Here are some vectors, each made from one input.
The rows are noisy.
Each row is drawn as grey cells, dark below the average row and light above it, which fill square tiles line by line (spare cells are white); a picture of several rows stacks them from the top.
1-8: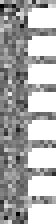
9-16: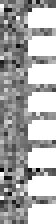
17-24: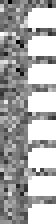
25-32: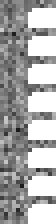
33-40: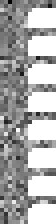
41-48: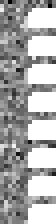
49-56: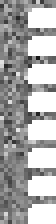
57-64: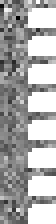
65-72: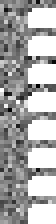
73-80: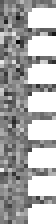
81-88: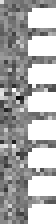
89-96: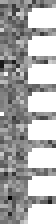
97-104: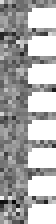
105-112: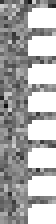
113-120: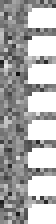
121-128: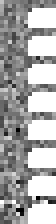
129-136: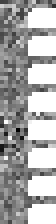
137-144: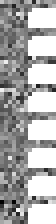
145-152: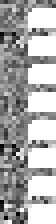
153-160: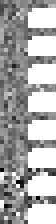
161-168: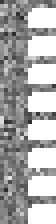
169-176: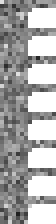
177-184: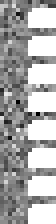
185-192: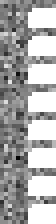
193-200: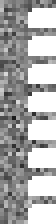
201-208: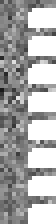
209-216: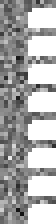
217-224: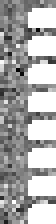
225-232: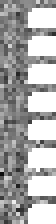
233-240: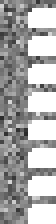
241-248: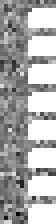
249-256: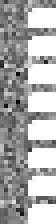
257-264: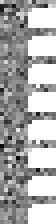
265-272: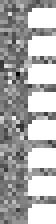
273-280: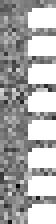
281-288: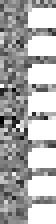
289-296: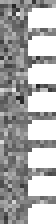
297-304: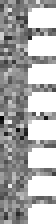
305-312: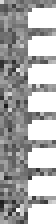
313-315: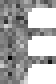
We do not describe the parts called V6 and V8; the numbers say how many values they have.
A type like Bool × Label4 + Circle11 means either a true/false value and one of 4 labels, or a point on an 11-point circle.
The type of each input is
List2(Line7) + V6 × V8.
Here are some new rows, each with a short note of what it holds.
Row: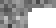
a list of one item
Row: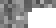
a list of one item
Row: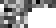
a list of two items
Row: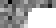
the empty list
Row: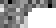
the empty list
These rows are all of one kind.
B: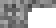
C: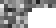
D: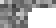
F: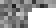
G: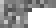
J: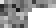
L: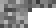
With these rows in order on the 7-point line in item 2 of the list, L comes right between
G and J.
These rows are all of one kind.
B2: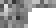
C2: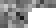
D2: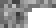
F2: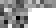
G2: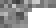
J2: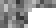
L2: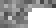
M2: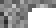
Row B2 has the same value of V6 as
D2 and G2.
